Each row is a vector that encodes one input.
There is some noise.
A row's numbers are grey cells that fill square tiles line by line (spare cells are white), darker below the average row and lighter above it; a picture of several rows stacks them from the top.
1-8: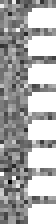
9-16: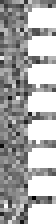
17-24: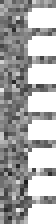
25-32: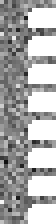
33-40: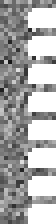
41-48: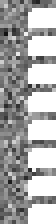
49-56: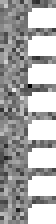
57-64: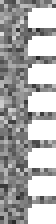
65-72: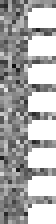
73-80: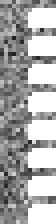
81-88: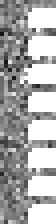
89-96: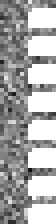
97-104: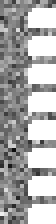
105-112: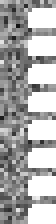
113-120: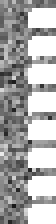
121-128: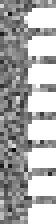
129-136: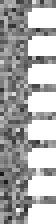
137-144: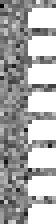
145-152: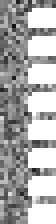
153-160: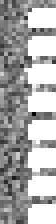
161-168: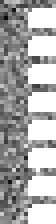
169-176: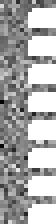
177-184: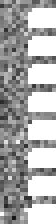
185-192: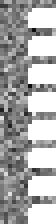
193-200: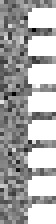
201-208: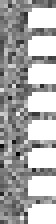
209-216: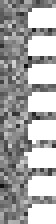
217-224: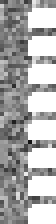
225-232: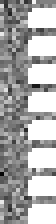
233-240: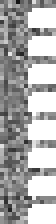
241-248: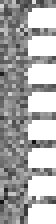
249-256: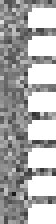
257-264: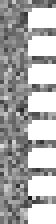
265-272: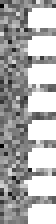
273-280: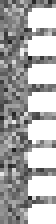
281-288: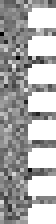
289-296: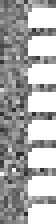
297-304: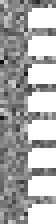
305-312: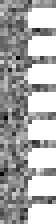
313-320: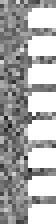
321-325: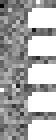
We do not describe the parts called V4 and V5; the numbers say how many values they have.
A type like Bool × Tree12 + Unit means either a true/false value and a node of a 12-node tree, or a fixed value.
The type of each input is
(Bool × Circle11 + V4) × V5.
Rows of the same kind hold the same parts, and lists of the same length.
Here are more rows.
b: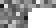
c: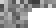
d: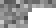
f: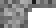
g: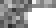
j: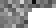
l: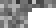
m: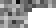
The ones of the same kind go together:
b, c, d, f, j
g, l, m

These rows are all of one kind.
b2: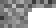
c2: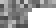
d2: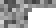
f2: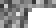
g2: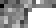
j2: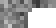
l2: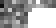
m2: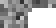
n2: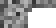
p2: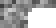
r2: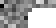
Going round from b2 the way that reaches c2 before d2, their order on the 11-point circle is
b2, p2, l2, g2, j2, r2, c2, n2, m2, f2, d2.
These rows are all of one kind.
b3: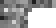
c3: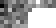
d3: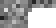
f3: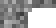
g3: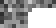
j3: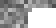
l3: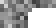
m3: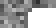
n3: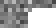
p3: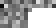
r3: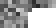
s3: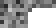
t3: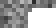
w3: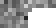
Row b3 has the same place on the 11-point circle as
c3, g3, j3 and s3.
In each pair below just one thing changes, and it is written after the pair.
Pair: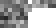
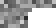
the true/false value
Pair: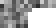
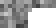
the true/false value
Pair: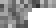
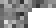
the value of V5
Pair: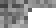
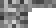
the value of V5
